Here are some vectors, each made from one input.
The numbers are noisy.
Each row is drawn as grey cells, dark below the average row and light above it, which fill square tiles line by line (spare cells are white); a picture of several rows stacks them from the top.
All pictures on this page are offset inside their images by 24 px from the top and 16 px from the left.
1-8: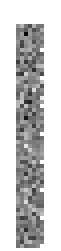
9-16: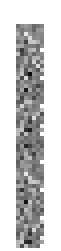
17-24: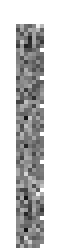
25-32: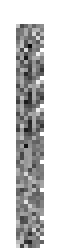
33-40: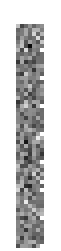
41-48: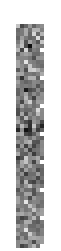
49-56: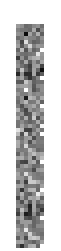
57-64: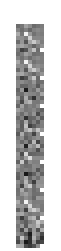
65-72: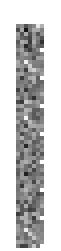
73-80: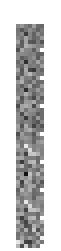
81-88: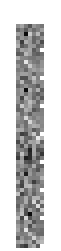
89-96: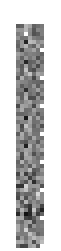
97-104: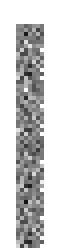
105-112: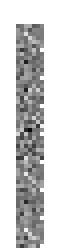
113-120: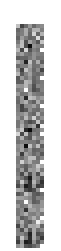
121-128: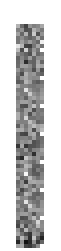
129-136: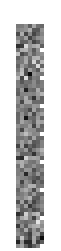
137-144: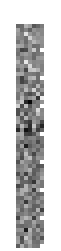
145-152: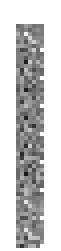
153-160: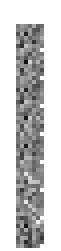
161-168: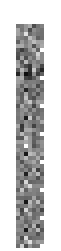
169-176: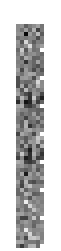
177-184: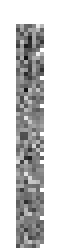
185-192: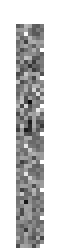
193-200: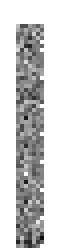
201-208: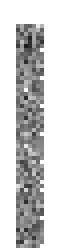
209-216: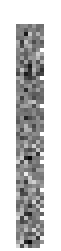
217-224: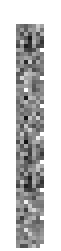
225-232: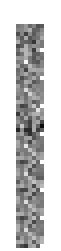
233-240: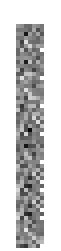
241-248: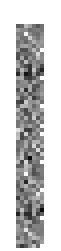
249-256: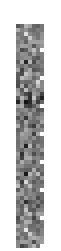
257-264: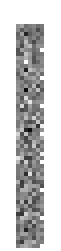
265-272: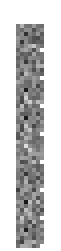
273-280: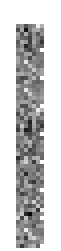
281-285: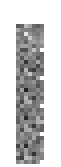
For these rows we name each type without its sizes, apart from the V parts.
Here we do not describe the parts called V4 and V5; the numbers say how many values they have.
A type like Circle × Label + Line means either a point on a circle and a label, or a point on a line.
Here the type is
Bool × V5 + Tree × (Tree + Unit) × V4.
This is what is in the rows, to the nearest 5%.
About 75% of them hold a node of a tree and a value of V4, together with either a fixed value, or a node of a tree. The rest hold a true/false value and a value of V5.
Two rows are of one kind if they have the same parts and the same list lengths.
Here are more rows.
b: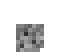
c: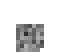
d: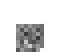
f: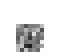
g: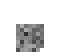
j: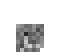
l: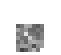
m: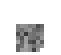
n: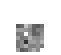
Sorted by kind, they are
b, c, d, g, j, m
f
l, n

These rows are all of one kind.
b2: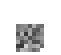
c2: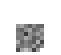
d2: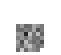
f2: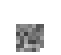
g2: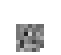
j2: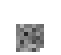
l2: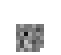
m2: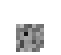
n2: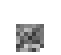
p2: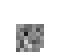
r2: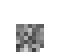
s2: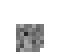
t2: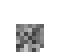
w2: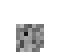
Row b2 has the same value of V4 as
d2, f2 and n2.
